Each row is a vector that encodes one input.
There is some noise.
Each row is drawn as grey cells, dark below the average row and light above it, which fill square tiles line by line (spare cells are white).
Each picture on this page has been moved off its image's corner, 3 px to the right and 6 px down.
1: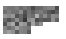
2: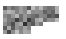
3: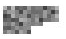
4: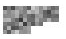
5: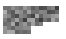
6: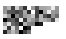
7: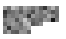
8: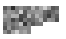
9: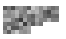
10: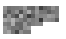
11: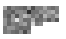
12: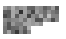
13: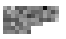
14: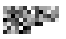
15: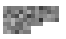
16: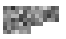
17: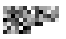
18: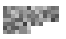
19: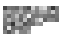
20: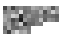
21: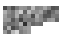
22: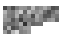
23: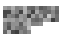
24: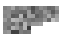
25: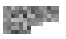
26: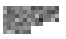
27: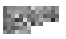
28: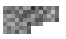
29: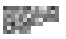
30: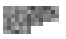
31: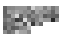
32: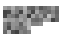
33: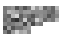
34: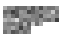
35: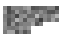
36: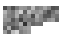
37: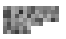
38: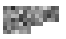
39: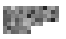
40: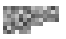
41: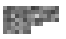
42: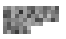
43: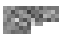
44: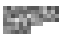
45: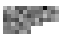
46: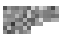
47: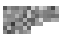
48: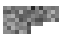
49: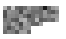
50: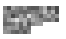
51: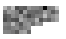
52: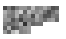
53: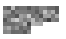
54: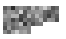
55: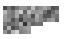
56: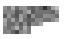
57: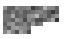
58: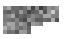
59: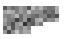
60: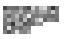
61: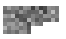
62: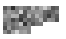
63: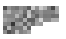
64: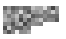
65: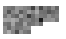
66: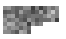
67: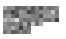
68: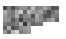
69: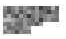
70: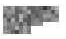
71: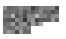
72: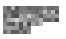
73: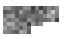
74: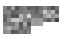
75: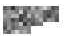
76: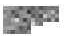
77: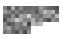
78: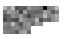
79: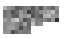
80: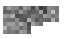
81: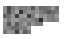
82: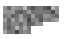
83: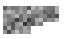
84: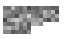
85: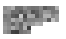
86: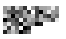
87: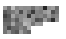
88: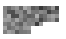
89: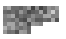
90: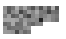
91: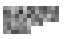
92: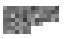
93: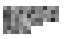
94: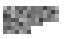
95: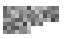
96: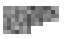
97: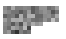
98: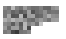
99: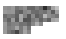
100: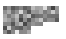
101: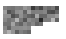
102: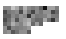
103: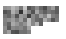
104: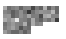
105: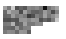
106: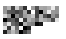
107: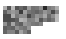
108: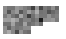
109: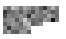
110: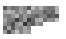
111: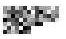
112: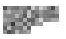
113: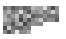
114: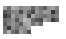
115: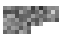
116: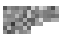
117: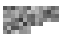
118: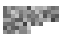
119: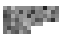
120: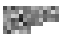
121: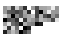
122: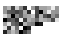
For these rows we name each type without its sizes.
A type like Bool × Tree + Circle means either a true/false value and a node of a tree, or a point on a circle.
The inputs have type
List(Circle).
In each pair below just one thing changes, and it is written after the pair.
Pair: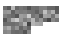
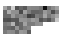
the place on the circle in item 1 of the list
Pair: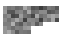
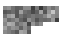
the place on the circle in item 1 of the list
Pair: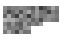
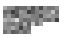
the place on the circle in item 1 of the list
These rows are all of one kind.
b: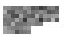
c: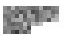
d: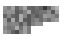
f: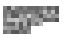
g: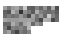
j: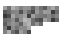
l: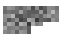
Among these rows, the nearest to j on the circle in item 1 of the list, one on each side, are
d and g.
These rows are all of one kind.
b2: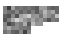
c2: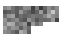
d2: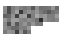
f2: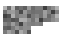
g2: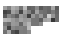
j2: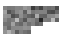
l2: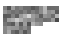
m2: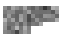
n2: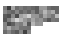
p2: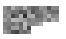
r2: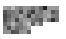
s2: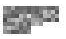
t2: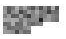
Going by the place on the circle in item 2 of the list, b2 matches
d2 and n2.
